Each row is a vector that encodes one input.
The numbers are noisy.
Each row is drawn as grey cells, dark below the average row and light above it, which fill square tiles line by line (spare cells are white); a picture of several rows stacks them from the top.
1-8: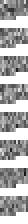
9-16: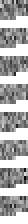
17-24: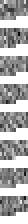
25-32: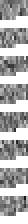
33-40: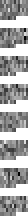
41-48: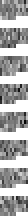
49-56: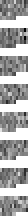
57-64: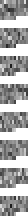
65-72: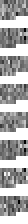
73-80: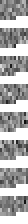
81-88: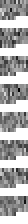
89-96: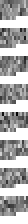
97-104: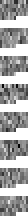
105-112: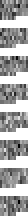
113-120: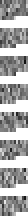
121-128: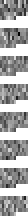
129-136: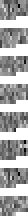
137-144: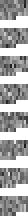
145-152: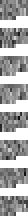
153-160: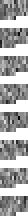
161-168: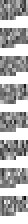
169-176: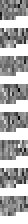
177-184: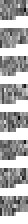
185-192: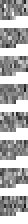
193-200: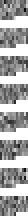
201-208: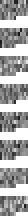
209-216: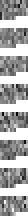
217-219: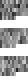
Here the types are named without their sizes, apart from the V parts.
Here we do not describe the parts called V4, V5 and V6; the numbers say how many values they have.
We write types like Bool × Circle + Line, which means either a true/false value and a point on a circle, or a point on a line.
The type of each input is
Bool × V5 + Label × Label + V4 × V6.
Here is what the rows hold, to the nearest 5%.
About 30% of them hold two labels. About 30% of them hold a true/false value and a value of V5. The rest hold a value of V4 and a value of V6.
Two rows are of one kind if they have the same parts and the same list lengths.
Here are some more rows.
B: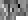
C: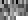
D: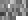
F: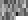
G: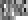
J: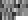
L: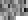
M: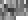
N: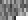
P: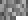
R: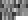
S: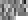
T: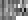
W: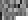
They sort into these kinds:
B, F, J, R, W
C, D, M, N, P
G, L, S, T

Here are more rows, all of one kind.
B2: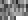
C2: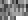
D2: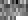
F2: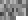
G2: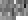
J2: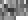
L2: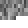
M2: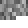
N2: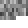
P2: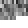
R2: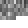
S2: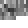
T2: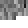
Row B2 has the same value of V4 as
C2, D2 and P2.
